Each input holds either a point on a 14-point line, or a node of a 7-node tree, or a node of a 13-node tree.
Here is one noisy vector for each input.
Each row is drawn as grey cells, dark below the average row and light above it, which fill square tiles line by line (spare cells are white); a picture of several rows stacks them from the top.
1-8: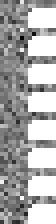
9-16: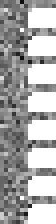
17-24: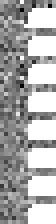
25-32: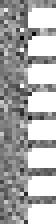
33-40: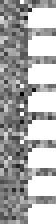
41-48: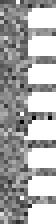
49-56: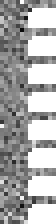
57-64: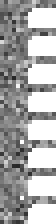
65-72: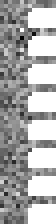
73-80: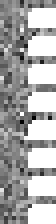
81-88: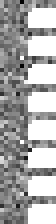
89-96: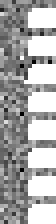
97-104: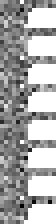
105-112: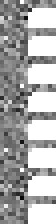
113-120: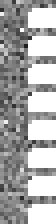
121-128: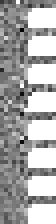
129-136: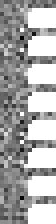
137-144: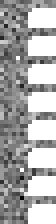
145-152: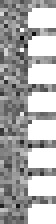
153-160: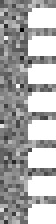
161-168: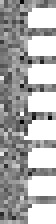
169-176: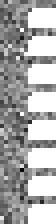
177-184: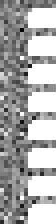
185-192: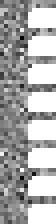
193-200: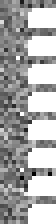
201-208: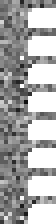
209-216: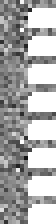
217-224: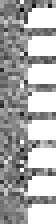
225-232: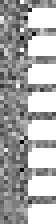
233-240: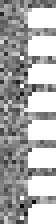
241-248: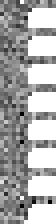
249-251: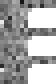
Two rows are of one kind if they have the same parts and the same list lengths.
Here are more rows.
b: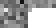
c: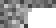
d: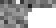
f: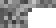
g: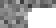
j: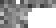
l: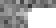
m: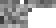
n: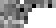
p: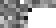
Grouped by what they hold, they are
b, f, m
c, d, g, j, l
n, p

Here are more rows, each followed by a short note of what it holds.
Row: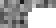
a point on a 14-point line
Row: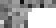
a node of a 13-node tree
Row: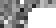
a node of a 7-node tree
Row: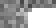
a node of a 13-node tree
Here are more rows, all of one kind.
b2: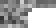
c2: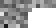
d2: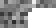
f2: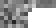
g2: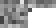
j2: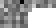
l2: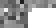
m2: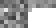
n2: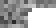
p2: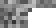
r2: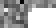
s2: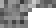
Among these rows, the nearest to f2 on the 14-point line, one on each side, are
n2 and p2.
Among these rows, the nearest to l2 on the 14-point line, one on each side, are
m2 and r2.
